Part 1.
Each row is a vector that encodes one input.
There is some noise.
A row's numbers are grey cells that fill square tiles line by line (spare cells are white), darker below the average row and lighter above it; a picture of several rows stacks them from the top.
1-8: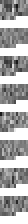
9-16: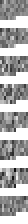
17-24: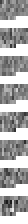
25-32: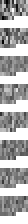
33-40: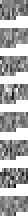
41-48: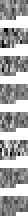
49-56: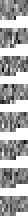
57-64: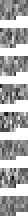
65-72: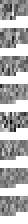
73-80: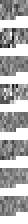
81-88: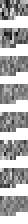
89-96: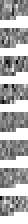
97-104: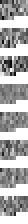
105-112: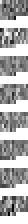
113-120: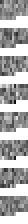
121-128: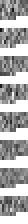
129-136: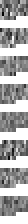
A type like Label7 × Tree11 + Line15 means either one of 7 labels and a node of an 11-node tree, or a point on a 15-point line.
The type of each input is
Line8.
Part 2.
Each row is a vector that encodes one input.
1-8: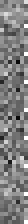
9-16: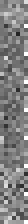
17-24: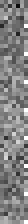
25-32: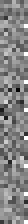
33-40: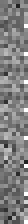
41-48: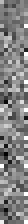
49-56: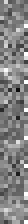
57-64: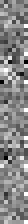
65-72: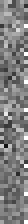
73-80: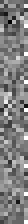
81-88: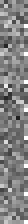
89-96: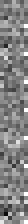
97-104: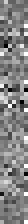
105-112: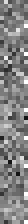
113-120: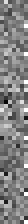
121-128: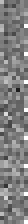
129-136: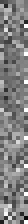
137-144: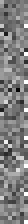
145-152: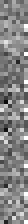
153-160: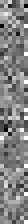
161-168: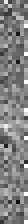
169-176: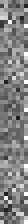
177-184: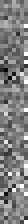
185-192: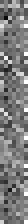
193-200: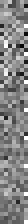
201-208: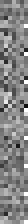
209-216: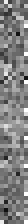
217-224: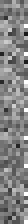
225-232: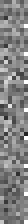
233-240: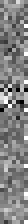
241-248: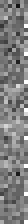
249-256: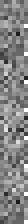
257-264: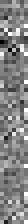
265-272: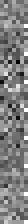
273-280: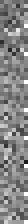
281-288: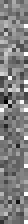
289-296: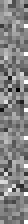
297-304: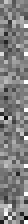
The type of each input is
Label8.
